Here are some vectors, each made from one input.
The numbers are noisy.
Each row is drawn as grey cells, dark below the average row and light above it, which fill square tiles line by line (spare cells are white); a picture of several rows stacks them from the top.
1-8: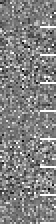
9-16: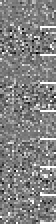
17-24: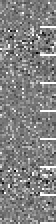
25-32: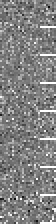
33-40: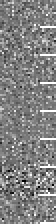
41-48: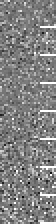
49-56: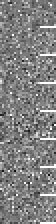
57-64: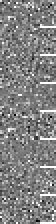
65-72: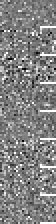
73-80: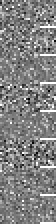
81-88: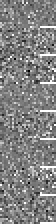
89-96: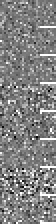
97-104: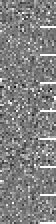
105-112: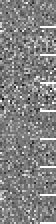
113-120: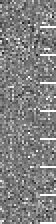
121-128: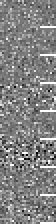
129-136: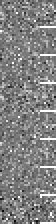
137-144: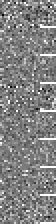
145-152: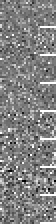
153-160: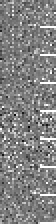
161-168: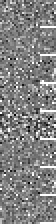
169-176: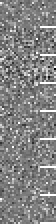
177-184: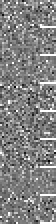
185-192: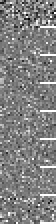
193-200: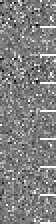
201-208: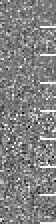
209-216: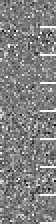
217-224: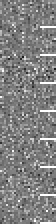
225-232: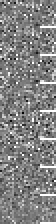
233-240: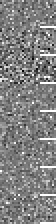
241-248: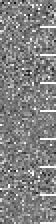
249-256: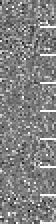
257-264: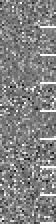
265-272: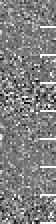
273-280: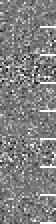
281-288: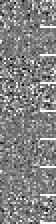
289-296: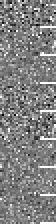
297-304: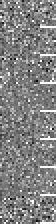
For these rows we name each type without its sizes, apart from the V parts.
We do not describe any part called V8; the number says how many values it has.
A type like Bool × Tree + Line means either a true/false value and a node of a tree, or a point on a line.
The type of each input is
Bool × Label + List(Circle + Line) + V8 × V8.
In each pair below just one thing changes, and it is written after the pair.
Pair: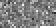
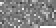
the place on the circle in item 1 of the list
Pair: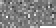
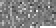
the place on the line in item 2 of the list
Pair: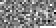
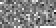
the place on the line in item 2 of the list
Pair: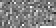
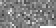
the place on the circle in item 1 of the list
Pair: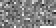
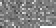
the place on the line in item 2 of the list
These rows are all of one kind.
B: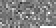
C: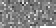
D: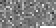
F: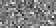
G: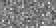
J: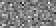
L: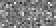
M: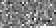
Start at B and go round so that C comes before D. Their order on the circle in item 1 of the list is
B, F, M, C, J, G, D, L.
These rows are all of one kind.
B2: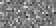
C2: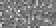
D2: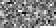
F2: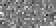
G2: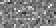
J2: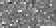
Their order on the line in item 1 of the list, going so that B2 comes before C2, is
F2, B2, C2, G2, D2, J2.
